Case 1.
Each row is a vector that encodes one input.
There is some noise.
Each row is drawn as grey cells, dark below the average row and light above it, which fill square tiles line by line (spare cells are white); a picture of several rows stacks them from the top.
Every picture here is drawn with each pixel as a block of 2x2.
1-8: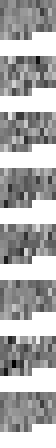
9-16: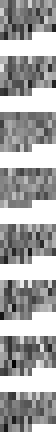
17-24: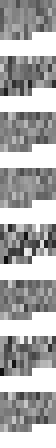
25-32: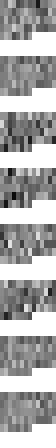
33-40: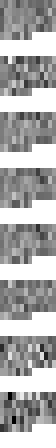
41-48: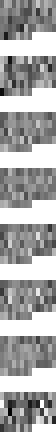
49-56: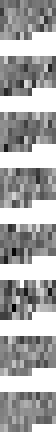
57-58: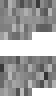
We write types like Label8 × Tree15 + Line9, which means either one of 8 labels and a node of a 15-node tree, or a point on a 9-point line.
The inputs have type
Line4 × Line4 + Line5.
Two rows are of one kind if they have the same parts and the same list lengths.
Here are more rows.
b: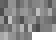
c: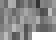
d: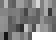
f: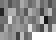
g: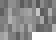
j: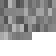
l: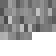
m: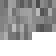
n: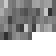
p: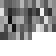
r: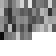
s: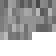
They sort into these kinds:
b, c, f, g, j, l, m, s
d, n, p, r

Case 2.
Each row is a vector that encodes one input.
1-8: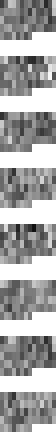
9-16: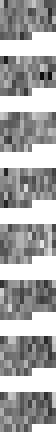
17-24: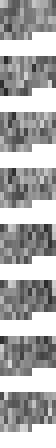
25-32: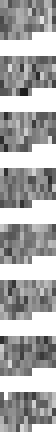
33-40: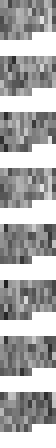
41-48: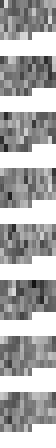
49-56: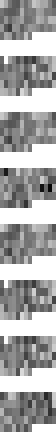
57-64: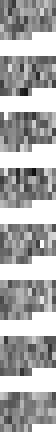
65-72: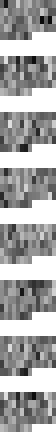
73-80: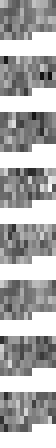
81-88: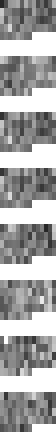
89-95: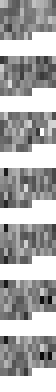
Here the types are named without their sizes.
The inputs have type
Bool × Circle.
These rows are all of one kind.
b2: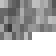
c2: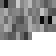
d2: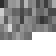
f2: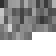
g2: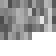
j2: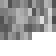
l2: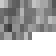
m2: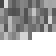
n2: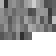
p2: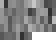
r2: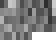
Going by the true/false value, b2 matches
g2, j2, l2 and m2.
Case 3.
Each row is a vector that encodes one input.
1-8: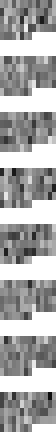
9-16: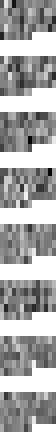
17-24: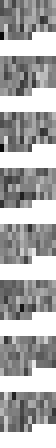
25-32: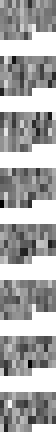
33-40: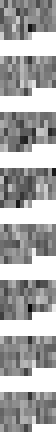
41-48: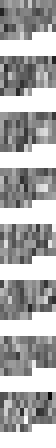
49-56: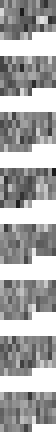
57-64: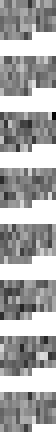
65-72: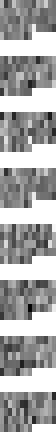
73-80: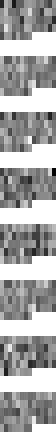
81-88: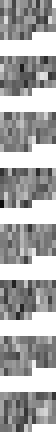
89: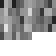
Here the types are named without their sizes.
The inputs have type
Circle + Line × Line.
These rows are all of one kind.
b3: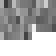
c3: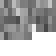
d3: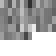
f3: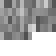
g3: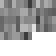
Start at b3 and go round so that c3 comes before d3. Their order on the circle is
b3, c3, g3, d3, f3.
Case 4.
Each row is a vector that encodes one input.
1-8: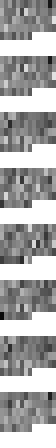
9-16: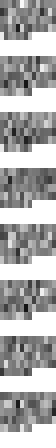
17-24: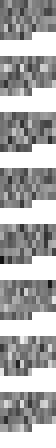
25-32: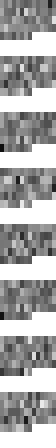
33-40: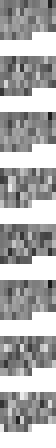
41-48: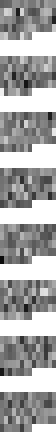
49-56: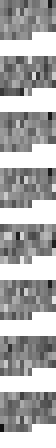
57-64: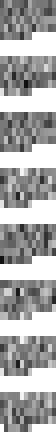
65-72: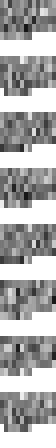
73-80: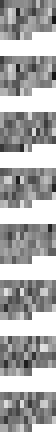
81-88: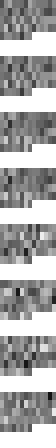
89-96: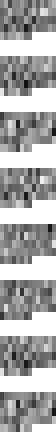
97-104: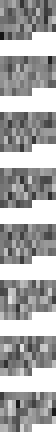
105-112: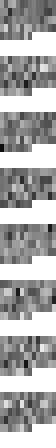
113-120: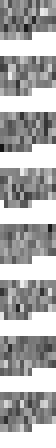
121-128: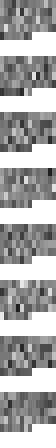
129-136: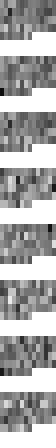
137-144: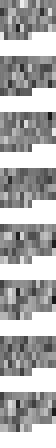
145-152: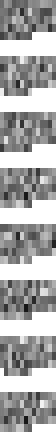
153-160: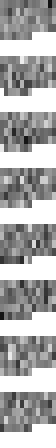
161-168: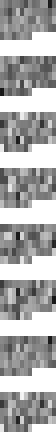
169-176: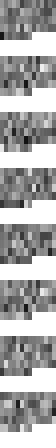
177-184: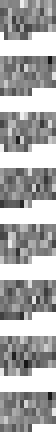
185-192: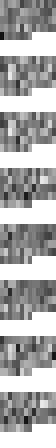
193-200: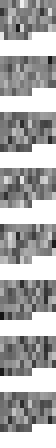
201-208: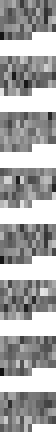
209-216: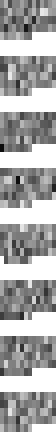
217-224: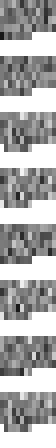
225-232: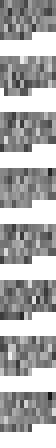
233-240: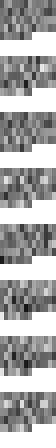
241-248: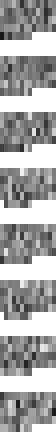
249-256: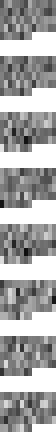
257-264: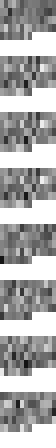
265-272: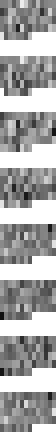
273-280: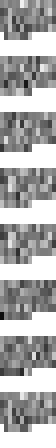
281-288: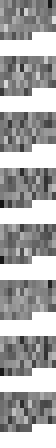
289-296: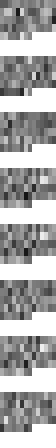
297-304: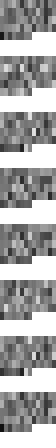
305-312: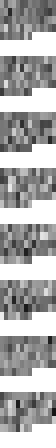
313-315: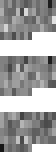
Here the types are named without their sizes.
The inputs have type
Circle + Line.
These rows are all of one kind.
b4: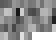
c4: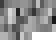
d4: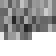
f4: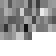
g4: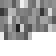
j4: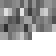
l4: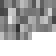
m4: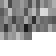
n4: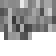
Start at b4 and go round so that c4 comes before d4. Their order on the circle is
b4, c4, l4, g4, n4, d4, m4, f4, j4.
